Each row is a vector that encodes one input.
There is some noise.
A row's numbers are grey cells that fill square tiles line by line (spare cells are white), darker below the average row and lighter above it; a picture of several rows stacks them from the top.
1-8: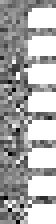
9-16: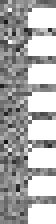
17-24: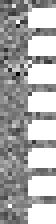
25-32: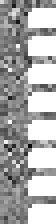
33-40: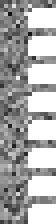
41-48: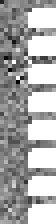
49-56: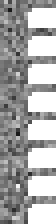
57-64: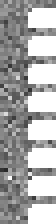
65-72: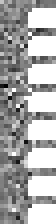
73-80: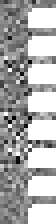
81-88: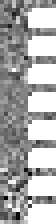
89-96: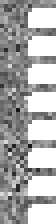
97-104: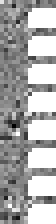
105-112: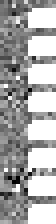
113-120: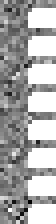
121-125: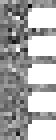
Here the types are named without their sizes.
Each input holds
a node of a tree, together with a list of points on a line.
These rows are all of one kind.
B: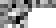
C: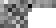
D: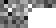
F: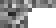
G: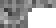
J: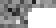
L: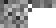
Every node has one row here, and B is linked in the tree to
G.
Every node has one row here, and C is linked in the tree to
D and F.
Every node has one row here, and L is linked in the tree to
F and J.
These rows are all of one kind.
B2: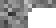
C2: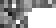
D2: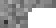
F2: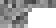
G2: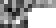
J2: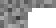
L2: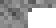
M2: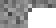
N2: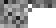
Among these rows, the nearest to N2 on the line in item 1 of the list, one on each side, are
G2 and L2.
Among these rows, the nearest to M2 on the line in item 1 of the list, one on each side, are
F2 and L2.
